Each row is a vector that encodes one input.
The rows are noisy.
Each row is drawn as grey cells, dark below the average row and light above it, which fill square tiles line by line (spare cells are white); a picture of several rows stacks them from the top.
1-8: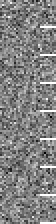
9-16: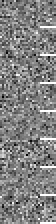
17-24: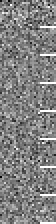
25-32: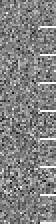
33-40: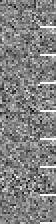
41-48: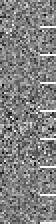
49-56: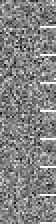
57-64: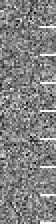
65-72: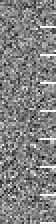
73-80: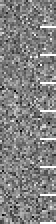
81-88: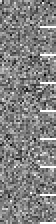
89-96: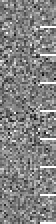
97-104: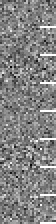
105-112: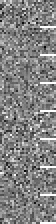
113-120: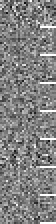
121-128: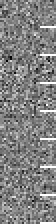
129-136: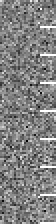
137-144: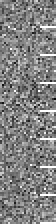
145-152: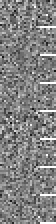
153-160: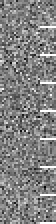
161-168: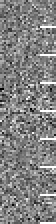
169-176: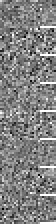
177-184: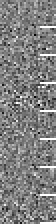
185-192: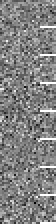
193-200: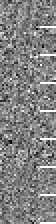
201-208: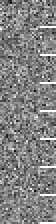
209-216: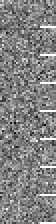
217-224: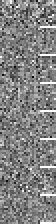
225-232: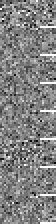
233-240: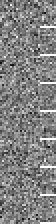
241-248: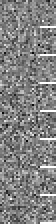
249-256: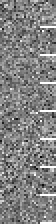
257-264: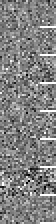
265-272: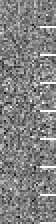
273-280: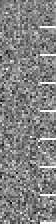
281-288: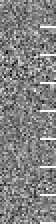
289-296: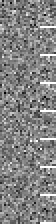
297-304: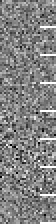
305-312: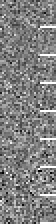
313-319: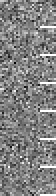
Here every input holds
either a point on a 16-point circle, or one of 6 labels, or four true/false values.
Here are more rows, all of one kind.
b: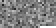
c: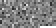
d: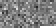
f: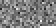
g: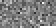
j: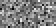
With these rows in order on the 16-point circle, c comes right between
b and d.
